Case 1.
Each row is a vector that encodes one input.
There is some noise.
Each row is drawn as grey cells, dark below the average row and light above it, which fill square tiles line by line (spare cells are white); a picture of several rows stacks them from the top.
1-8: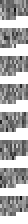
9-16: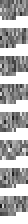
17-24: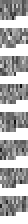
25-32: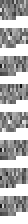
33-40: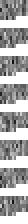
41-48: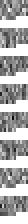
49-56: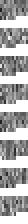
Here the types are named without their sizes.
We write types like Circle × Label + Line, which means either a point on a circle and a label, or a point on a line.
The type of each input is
List(Circle).
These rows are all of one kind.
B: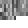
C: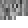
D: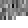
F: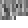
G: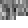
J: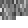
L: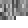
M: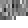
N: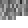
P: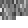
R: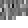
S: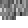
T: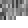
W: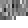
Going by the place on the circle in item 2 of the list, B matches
J, L, P and T.
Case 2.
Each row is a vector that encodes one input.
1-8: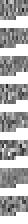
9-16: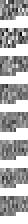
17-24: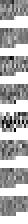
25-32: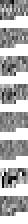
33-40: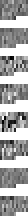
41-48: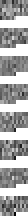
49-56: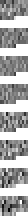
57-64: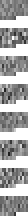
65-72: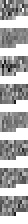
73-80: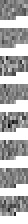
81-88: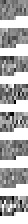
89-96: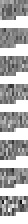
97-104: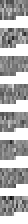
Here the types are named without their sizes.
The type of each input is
(Bool × Bool × Bool + Unit) × (Line × Line + Unit).
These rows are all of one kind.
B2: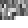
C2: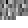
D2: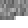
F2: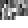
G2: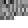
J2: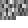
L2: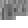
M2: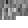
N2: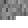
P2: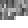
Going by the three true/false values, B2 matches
D2 and J2.
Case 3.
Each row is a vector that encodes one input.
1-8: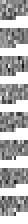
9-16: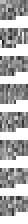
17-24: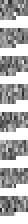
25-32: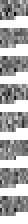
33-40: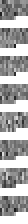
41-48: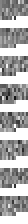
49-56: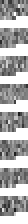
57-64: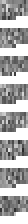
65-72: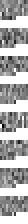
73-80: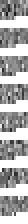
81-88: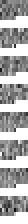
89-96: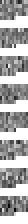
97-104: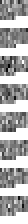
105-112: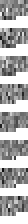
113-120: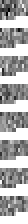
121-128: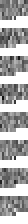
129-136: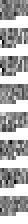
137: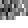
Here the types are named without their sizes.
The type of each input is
Bool × Tree.
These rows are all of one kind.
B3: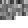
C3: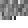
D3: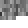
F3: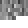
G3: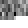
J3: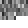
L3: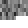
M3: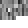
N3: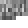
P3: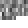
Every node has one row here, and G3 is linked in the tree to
L3.
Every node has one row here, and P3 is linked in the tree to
C3 and N3.
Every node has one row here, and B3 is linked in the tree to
M3.
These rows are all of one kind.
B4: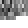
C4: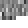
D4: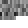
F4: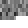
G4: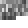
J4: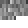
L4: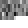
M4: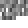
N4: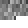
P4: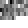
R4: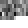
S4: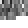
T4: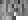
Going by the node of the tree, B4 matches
D4, F4 and S4.
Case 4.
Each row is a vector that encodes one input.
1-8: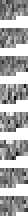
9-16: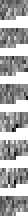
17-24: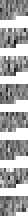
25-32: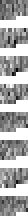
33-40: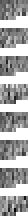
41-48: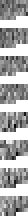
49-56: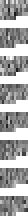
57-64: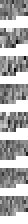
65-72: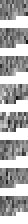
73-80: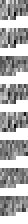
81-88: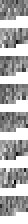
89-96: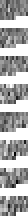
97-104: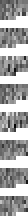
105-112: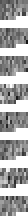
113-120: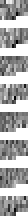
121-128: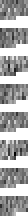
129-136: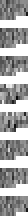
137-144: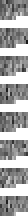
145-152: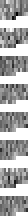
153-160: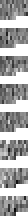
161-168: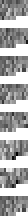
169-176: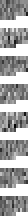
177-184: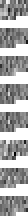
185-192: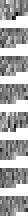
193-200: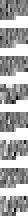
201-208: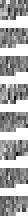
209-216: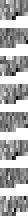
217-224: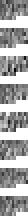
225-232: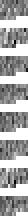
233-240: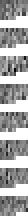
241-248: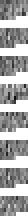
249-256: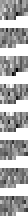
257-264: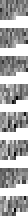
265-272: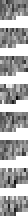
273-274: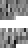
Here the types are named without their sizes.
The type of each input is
Circle + Line.
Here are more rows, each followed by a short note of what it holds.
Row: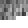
a point on a circle
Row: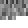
a point on a circle
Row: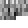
a point on a line
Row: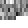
a point on a line
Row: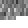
a point on a circle
